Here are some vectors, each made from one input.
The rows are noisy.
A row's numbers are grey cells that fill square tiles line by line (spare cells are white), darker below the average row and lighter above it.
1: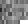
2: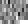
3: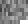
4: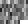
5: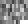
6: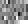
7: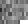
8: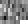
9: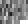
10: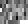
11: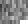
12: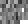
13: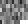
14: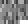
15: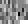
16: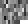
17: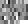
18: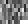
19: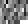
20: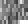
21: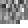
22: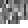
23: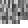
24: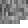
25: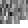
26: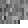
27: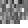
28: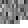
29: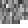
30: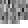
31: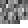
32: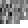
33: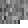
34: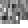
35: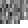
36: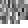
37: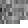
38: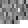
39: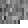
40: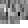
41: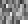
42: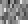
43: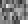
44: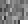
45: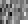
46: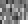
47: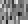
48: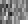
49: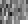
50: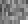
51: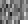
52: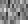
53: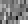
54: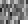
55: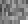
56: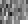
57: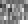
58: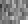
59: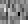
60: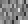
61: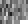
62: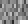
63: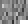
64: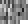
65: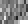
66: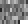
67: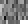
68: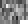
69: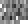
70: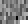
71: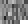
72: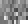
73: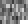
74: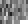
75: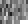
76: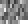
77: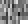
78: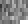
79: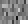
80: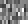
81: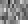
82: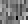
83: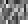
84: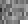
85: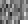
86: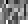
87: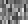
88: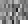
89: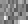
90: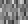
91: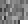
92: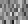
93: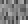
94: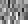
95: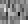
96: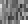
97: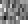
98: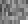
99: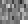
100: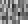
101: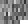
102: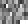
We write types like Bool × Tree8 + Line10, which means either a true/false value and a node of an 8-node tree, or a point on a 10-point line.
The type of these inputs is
Bool × (Line3 × Line7 + Unit) × Line5.
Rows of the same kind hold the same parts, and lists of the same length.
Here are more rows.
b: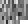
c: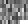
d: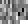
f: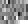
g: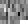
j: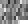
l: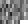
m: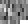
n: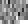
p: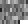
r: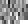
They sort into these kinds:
b, c, d, f, g, j, m, n, r
l, p

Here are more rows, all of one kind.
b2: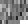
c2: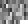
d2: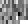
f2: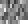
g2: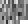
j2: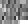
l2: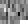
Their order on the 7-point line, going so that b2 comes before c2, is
f2, j2, l2, b2, g2, d2, c2.
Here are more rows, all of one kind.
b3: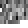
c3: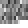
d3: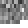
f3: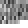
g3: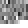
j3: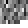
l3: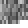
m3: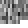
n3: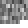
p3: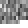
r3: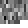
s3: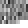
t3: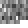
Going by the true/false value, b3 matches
j3, m3 and r3.
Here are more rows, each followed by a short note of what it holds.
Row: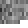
a point on a 5-point line and a true/false value
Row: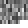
a point on a 3-point line, a point on a 5-point line, a point on a 7-point line and a true/false value
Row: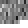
a point on a 3-point line, a point on a 5-point line, a point on a 7-point line and a true/false value
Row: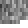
a point on a 5-point line and a true/false value
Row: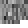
a point on a 3-point line, a point on a 5-point line, a point on a 7-point line and a true/false value
